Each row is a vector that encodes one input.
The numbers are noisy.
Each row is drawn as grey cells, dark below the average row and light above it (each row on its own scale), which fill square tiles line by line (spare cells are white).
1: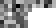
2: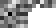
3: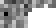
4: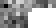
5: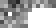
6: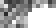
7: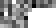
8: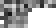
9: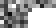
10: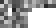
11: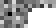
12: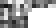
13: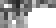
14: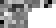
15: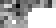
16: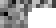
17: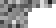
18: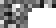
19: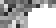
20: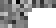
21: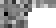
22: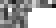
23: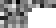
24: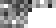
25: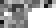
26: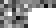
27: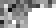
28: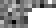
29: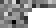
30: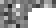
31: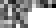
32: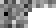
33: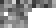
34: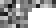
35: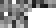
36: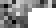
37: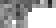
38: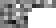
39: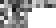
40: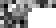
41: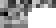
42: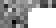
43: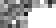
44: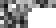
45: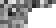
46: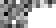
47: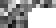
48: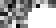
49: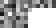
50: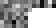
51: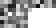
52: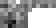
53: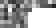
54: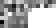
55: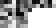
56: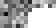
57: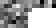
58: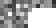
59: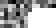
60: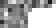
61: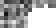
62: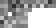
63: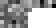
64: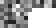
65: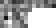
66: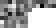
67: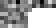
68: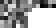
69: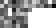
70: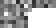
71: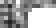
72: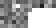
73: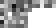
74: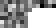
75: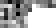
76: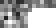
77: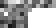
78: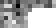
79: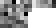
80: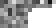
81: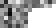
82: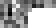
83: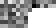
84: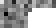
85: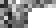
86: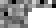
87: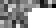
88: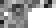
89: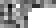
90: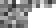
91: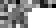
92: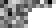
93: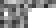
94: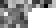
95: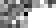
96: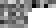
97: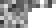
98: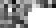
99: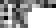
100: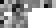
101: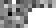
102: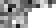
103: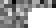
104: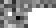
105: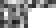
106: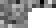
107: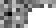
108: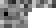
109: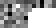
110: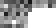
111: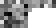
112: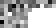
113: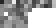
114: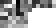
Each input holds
a true/false value, together with either one of 7 labels, or a point on a 4-point line.
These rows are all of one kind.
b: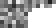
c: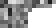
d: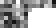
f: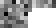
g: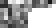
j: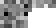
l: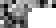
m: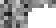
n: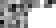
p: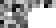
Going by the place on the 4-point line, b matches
c, g, l and p.
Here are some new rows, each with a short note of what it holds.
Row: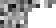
one of 7 labels and a true/false value
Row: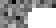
one of 7 labels and a true/false value
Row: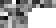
one of 7 labels and a true/false value
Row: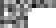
one of 7 labels and a true/false value
